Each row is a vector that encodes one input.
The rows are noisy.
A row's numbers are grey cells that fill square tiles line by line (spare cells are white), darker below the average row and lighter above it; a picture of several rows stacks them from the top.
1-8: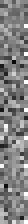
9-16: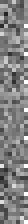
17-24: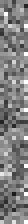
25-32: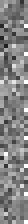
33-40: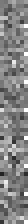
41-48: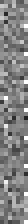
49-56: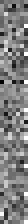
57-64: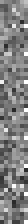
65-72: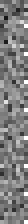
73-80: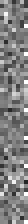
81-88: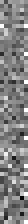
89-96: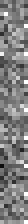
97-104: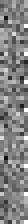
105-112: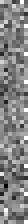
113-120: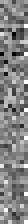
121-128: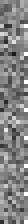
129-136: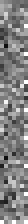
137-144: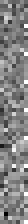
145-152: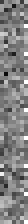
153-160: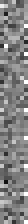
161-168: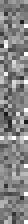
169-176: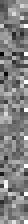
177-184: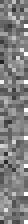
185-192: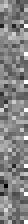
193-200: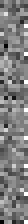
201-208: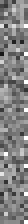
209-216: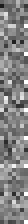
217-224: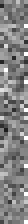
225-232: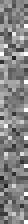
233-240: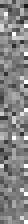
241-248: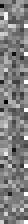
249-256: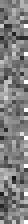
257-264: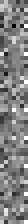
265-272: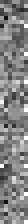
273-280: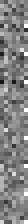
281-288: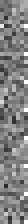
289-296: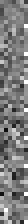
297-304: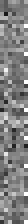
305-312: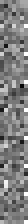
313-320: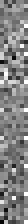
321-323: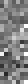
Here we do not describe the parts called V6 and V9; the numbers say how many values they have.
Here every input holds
a point on a 5-point line, together with either one of 10 labels and a value of V6, or a value of V9.
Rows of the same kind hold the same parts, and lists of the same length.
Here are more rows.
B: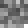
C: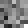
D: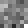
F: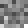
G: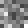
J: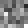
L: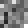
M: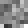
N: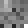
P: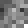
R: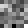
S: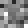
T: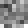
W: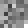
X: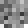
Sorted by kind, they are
B, C, F, J, M, P, S, T, X
D, G, L, N, R, W

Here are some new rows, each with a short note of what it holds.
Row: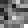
a point on a 5-point line and a value of V9
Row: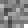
a point on a 5-point line and a value of V9
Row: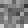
a point on a 5-point line and a value of V9
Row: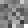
a point on a 5-point line and a value of V9
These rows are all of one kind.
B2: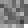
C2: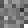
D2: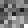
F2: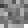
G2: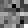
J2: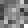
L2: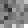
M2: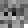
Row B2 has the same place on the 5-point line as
C2 and F2.
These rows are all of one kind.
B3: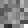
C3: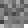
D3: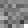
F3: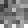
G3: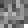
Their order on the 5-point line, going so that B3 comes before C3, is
F3, B3, D3, C3, G3.
